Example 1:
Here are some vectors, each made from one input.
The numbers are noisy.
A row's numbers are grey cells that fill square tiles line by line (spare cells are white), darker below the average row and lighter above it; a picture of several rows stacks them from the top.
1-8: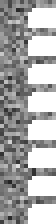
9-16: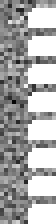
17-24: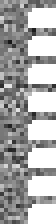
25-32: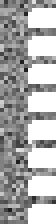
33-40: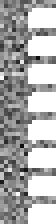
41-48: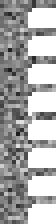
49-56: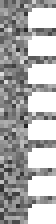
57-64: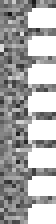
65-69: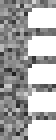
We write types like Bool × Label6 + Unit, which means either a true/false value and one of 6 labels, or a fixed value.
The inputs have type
Circle6.
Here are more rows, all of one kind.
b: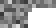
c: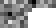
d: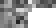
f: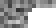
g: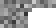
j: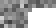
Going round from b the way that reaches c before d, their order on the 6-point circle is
b, g, f, c, j, d.
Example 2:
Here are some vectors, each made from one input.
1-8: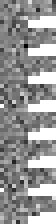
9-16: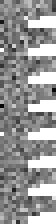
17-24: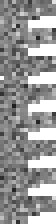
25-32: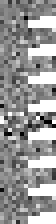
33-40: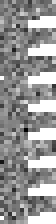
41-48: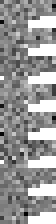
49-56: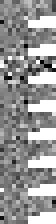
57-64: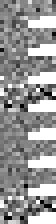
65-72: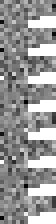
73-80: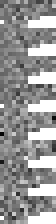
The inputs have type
Line3 × Line3 + Unit.
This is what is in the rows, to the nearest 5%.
About 5% of them hold a fixed value. The rest hold a point on each of two 3-point lines.
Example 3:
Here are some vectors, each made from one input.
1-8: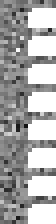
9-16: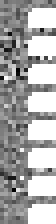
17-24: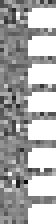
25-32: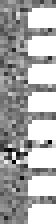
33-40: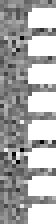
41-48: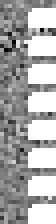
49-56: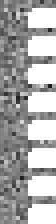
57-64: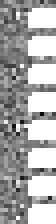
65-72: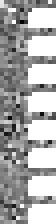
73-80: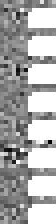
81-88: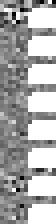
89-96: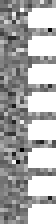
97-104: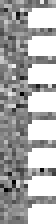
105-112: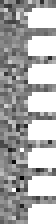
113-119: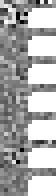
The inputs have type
Circle11.
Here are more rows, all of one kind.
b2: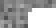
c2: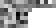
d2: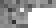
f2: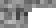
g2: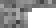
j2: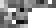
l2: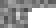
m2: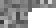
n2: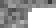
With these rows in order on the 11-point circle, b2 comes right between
g2 and l2.
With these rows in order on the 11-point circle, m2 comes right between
c2 and d2.
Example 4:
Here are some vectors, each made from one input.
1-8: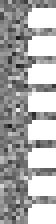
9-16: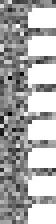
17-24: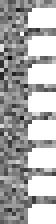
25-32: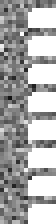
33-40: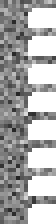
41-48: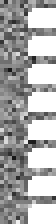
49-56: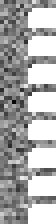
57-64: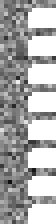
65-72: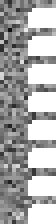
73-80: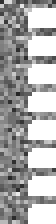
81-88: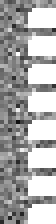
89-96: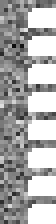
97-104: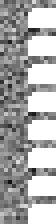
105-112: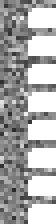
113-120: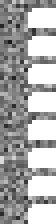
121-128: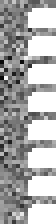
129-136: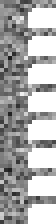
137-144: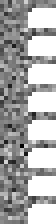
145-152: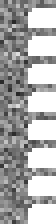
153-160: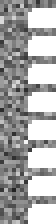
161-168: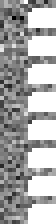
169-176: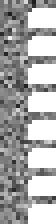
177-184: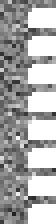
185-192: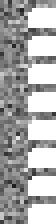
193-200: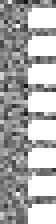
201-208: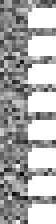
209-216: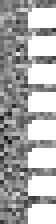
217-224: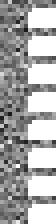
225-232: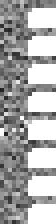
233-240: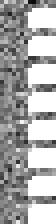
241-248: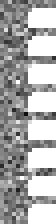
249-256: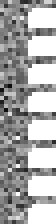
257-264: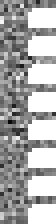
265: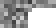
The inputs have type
Circle18.
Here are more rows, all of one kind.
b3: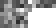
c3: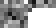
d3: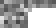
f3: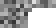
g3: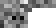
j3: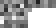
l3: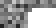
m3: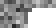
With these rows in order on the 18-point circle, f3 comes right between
b3 and m3.
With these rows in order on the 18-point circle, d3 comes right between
b3 and j3.
